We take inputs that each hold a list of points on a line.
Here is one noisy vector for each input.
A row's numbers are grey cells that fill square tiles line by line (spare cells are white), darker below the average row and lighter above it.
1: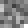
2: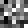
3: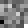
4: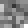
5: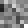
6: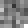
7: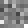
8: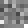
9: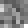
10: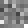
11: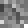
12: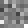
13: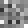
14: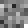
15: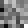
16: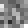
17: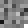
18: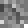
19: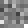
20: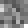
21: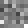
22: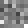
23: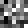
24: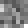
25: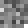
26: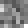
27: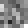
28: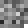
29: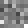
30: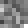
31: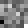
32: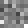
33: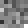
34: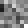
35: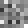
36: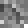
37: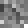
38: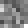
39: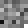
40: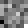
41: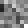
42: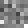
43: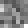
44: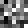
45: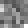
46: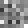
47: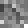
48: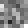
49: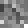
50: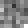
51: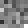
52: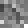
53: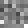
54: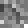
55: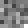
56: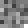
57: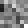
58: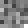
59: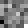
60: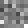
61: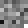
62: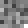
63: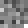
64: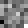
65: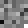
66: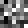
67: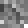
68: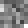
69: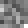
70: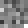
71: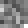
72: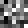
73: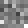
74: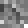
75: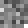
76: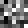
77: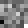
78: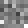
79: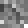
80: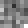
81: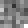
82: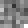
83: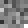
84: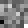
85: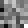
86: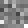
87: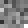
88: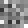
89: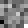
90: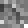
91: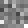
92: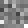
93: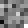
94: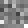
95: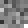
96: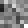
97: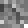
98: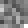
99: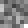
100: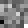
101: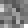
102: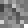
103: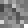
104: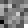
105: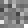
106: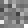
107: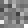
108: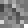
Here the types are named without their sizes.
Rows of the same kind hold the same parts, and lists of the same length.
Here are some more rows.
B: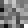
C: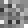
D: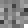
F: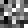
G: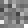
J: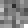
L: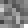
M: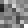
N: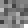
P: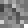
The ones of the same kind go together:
B, C, G, M, P
D, J, L, N
F

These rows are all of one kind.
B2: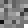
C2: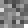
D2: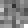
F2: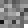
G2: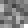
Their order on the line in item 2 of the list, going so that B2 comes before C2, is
D2, G2, B2, F2, C2.
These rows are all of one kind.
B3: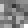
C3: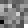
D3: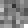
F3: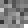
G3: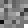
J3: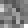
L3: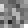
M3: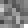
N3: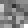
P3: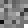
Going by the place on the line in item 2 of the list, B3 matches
D3 and N3.
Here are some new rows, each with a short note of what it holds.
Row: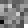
a list of two items
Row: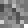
a list of one item
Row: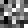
the empty list
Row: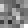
a list of two items
